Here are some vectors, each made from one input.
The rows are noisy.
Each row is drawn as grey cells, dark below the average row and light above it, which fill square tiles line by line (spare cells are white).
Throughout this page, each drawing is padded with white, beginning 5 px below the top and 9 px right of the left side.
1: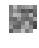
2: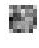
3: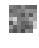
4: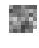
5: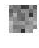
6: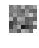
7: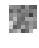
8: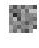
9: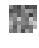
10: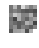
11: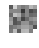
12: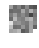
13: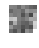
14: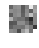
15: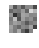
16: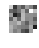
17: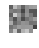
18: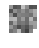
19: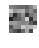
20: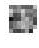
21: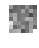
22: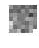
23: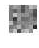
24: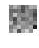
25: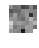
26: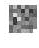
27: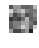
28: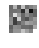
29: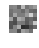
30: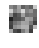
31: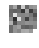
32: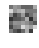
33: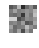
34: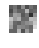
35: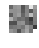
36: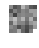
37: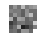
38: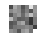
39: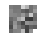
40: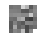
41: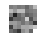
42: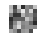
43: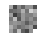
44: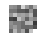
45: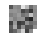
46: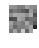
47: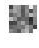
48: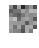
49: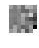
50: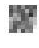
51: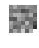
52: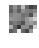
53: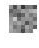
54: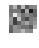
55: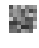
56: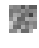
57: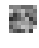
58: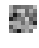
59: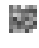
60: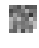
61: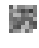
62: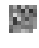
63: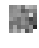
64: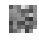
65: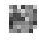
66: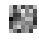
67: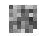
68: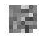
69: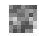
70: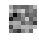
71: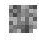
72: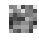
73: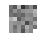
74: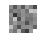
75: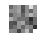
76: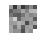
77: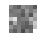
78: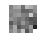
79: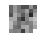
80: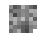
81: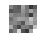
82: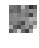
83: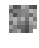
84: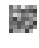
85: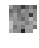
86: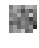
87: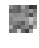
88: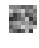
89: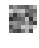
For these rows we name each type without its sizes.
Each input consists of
either a point on a line, or four true/false values.
